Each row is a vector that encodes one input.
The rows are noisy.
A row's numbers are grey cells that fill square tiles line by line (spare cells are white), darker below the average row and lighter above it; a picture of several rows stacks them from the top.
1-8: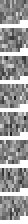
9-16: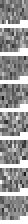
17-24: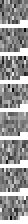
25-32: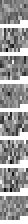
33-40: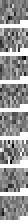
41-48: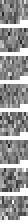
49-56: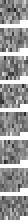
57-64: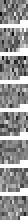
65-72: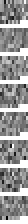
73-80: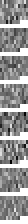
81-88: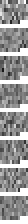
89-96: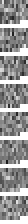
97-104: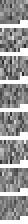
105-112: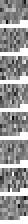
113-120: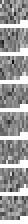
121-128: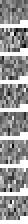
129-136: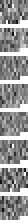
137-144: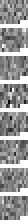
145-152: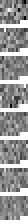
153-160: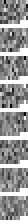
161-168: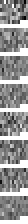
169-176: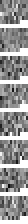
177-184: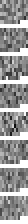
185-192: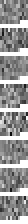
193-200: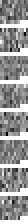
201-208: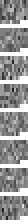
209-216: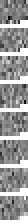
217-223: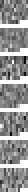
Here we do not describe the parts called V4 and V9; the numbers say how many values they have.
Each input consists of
a value of V9, together with either one of 8 labels and a point on a 5-point line, or a value of V4.
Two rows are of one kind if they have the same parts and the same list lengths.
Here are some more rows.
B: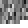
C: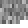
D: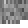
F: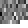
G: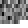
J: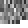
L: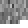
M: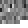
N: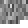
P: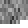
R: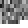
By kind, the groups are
B, G, M, P
C, D, F, J, L, N, R

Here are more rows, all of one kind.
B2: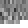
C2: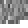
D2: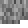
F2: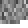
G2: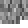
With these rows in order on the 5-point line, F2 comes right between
D2 and G2.
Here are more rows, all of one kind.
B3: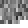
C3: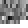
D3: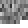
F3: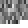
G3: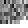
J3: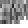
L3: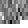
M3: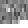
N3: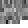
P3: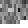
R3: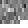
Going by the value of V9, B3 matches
J3, M3 and R3.
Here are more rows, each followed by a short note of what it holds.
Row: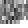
a value of V4 and a value of V9
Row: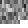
a value of V4 and a value of V9
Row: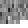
one of 8 labels, a point on a 5-point line and a value of V9
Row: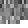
one of 8 labels, a point on a 5-point line and a value of V9
